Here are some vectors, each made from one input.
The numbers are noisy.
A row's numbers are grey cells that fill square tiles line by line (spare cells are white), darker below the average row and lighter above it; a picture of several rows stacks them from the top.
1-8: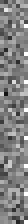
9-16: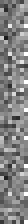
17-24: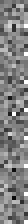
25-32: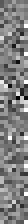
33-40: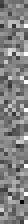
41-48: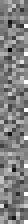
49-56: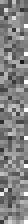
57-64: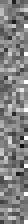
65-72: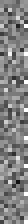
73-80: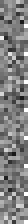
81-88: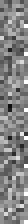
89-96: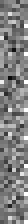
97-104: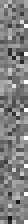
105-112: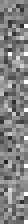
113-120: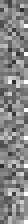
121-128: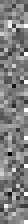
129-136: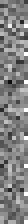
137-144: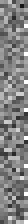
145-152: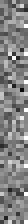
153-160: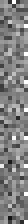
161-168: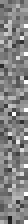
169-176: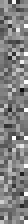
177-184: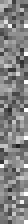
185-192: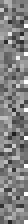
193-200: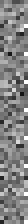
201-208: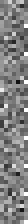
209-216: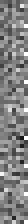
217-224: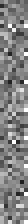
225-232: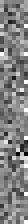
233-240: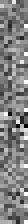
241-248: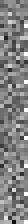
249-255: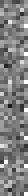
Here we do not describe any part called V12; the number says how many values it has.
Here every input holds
a list of up to two items, each a true/false value and a value of V12.
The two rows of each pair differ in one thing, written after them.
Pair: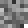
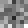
the value of V12 in item 1 of the list
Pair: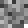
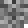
the value of V12 in item 2 of the list
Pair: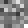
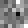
the true/false value in item 1 of the list
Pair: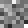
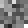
the value of V12 in item 2 of the list
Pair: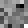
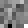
the value of V12 in item 2 of the list
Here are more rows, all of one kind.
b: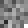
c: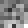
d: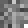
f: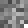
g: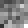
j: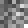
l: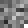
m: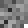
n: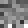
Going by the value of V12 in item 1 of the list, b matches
f, l and m.
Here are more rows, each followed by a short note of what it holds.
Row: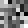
the empty list
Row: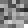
a list of one item
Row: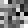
the empty list
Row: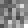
a list of one item
